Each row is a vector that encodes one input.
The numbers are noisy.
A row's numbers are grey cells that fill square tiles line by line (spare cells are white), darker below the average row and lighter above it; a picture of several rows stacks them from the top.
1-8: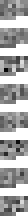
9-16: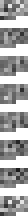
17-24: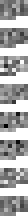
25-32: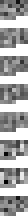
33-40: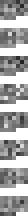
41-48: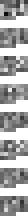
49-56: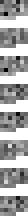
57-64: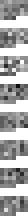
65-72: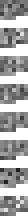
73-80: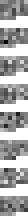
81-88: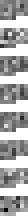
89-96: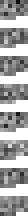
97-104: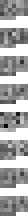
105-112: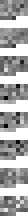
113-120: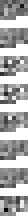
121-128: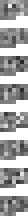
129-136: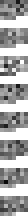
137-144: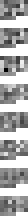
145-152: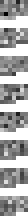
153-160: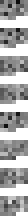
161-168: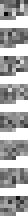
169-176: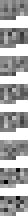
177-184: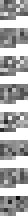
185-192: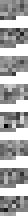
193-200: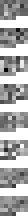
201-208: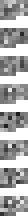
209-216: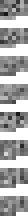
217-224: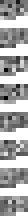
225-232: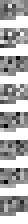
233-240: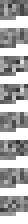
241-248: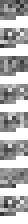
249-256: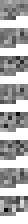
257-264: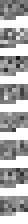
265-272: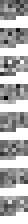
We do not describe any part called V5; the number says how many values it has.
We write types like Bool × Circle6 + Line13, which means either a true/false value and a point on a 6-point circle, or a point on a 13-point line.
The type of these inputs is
Line10 × List2(Bool × V5).
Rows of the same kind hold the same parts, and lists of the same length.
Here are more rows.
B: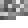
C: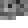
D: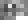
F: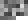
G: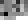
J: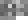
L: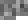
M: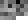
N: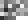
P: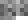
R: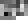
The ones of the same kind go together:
B, F, N, R
C, L, M
D, G, J, P

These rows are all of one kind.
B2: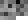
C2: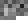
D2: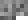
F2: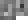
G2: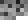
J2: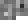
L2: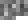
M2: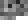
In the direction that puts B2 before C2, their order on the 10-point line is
G2, B2, M2, C2, L2, J2, F2, D2.
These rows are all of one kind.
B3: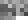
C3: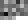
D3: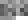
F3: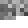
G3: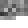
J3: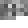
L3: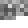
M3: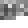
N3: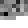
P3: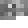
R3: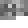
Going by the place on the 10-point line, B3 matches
F3, J3, P3 and R3.
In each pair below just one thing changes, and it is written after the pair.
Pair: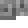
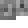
the value of V5 in item 2 of the list
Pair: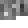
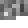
the value of V5 in item 1 of the list
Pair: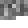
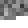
the true/false value in item 1 of the list
